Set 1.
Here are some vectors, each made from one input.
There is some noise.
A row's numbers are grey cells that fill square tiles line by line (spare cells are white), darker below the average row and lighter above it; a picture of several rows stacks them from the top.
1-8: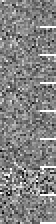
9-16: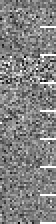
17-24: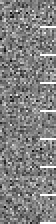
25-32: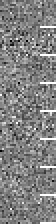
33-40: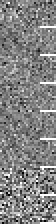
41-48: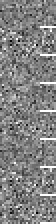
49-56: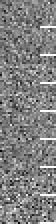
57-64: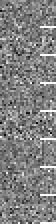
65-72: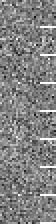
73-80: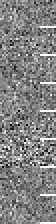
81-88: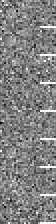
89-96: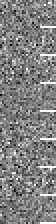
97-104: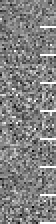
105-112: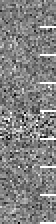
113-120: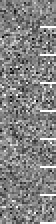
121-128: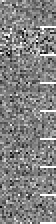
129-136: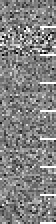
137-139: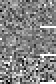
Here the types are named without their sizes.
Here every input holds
a list of points on a line.
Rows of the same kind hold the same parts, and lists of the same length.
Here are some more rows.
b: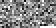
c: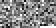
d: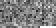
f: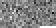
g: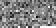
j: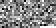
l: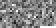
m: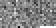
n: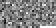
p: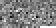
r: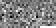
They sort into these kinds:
b, c, j
d, n
f, m
g, l, p, r

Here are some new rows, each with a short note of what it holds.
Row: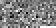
a list of one item
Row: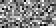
the empty list
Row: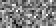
a list of one item
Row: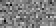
a list of three items
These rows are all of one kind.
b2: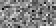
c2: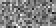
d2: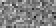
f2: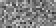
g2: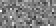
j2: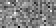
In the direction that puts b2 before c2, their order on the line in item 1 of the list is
b2, j2, f2, d2, g2, c2.
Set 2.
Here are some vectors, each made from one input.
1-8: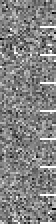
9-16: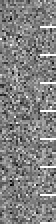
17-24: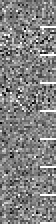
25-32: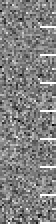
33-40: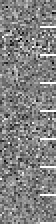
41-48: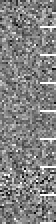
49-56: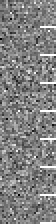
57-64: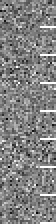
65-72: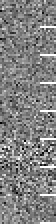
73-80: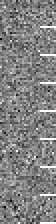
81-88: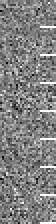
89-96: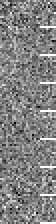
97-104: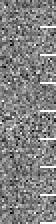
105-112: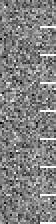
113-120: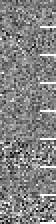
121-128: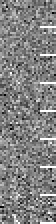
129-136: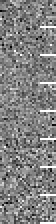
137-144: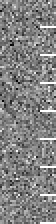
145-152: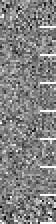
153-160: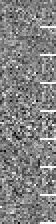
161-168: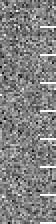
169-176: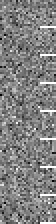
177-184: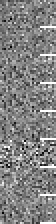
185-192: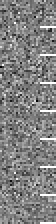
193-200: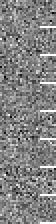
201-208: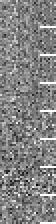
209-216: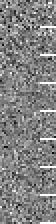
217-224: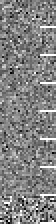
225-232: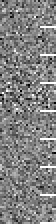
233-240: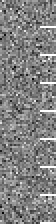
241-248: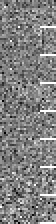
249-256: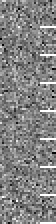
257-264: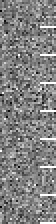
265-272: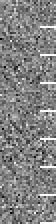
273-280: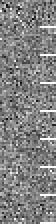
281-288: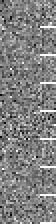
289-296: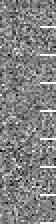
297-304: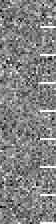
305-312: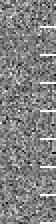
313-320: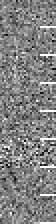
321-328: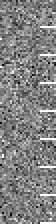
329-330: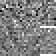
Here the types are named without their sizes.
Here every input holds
a list of points on a line.
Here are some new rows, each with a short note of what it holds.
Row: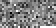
a list of one item
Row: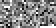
the empty list
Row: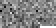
a list of three items
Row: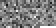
a list of one item
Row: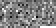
a list of one item
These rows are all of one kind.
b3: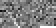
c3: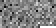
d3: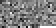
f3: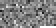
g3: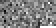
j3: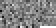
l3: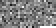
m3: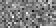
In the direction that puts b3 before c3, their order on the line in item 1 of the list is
m3, j3, d3, f3, l3, b3, g3, c3.
